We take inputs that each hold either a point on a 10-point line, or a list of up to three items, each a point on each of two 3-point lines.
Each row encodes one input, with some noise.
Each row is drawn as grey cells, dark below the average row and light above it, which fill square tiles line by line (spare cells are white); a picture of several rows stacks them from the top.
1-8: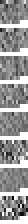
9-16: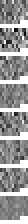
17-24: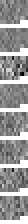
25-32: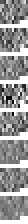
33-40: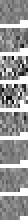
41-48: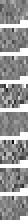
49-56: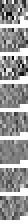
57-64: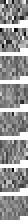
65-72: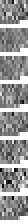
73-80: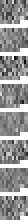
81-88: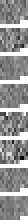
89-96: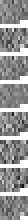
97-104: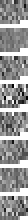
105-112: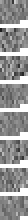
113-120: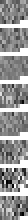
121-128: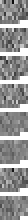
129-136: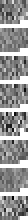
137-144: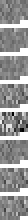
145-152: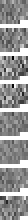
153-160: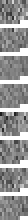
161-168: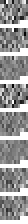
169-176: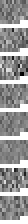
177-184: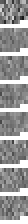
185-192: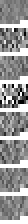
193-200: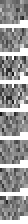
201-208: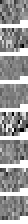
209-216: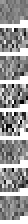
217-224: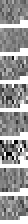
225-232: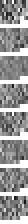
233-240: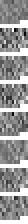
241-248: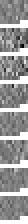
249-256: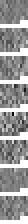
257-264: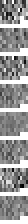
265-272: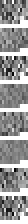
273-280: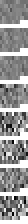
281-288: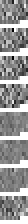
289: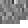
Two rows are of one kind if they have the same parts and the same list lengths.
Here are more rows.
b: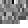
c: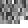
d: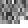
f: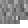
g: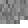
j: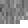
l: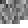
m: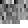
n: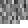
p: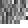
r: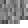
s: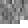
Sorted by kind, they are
b, j
c, d, g
f, s
l, m, n
p, r

